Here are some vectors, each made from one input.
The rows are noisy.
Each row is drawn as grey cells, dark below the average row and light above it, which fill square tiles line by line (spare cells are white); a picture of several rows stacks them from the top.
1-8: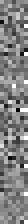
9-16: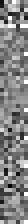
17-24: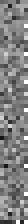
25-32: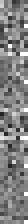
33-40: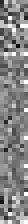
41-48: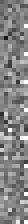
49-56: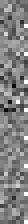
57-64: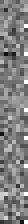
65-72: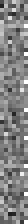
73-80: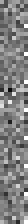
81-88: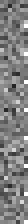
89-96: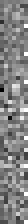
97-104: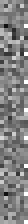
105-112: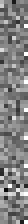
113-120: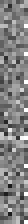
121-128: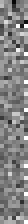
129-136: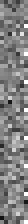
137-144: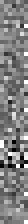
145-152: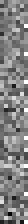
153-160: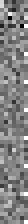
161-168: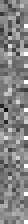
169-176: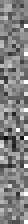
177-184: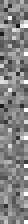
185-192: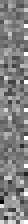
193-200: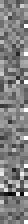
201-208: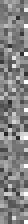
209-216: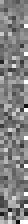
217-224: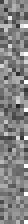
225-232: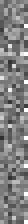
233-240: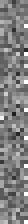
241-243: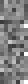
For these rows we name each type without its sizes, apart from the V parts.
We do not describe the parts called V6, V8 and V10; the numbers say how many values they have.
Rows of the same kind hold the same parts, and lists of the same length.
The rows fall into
3 kinds.
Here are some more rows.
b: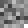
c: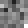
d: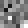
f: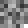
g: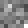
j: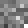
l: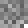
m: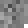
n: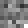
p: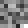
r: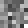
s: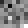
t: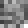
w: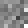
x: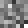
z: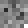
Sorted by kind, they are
b, r
c, d, f, l, m, n, p, s, w, x, z
g, j, t

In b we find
a point on a line and a value of V10.
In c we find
two labels.
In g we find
a value of V6 and a value of V8.
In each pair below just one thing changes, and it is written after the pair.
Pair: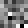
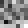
the value of V10
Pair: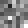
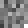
the place on the line
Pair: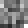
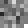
the value of V10
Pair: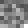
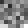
the place on the line
